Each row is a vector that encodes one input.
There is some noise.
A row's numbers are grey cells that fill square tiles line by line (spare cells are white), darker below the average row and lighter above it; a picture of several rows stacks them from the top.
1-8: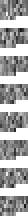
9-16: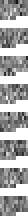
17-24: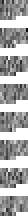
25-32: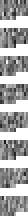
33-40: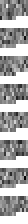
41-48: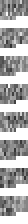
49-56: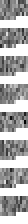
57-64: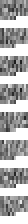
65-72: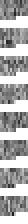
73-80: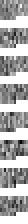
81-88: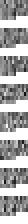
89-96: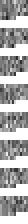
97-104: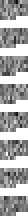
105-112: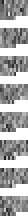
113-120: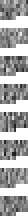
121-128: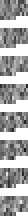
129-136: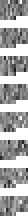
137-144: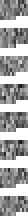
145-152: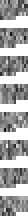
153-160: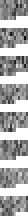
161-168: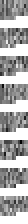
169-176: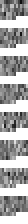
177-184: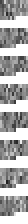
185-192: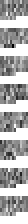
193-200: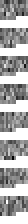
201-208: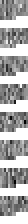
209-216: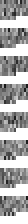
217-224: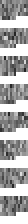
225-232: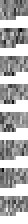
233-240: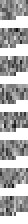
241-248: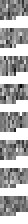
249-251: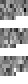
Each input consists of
either a point on a 9-point circle, or one of 8 labels and a point on a 7-point line, or a point on a 6-point line, or a node of a 10-node tree.
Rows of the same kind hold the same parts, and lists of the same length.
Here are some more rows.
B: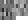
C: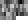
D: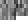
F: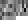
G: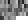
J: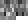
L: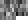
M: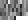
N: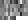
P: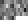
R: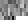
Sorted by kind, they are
B, R
C, D, G, J, L
F, P
M, N

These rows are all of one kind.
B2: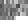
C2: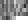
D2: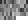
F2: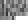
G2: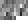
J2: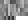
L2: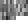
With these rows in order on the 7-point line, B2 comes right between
C2 and F2.
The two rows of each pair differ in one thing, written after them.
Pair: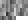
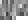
the place on the 7-point line
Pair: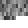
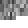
the label
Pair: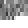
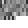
the place on the 7-point line
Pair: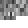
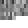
the place on the 7-point line
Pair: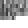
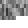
the place on the 7-point line
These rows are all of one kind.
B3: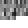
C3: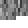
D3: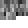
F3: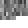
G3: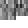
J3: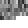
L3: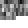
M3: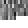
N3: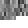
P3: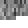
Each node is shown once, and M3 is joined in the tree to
G3.
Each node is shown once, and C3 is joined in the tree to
G3 and P3.
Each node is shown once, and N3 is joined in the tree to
F3 and J3.
